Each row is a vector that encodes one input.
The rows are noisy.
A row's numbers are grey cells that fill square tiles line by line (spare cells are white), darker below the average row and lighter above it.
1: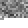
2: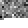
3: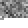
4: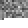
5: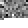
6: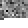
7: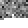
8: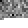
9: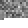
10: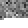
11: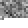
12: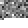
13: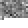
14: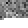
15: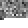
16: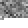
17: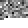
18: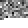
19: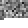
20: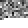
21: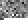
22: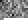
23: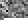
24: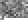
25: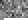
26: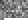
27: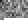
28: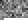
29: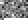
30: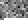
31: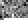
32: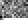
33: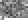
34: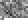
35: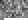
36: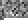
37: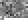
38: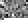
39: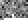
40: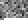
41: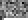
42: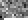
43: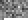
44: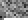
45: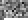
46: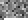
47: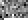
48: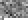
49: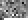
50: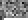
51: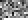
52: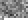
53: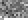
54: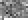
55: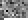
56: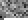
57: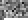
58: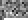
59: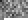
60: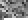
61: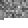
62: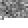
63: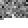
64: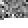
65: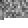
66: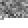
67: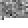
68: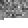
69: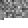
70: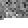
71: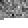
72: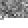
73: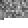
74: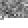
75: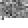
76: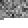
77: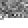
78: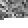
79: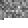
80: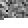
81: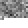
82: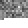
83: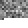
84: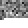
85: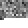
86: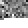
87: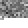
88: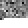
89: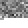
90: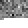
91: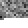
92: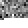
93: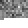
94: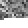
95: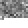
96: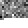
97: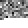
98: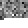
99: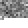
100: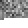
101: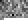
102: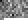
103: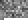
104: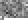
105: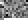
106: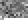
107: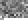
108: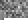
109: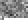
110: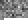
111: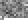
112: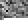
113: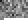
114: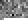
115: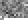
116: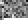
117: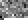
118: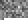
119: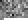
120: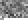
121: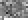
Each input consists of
either a fixed value, or a point on a 3-point line and a point on a 6-point line, or a node of a 12-node tree and a true/false value.
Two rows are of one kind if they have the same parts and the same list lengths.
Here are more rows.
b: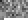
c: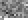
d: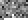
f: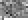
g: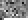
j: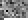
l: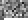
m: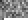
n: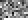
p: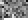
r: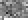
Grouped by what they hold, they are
b, c, f, m, r
d, g, j, l, p
n

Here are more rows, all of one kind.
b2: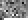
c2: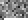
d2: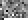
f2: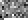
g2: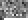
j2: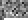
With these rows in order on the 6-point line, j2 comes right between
c2 and f2.
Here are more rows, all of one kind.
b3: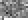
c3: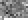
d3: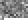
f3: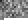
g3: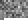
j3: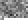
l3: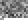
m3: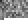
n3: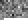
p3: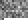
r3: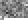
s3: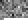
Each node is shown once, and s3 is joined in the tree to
l3 and p3.
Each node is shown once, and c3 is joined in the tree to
g3, n3 and p3.
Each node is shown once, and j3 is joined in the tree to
m3.
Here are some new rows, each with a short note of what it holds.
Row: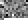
a point on a 3-point line and a point on a 6-point line
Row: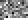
a fixed value
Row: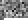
a point on a 3-point line and a point on a 6-point line
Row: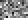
a fixed value
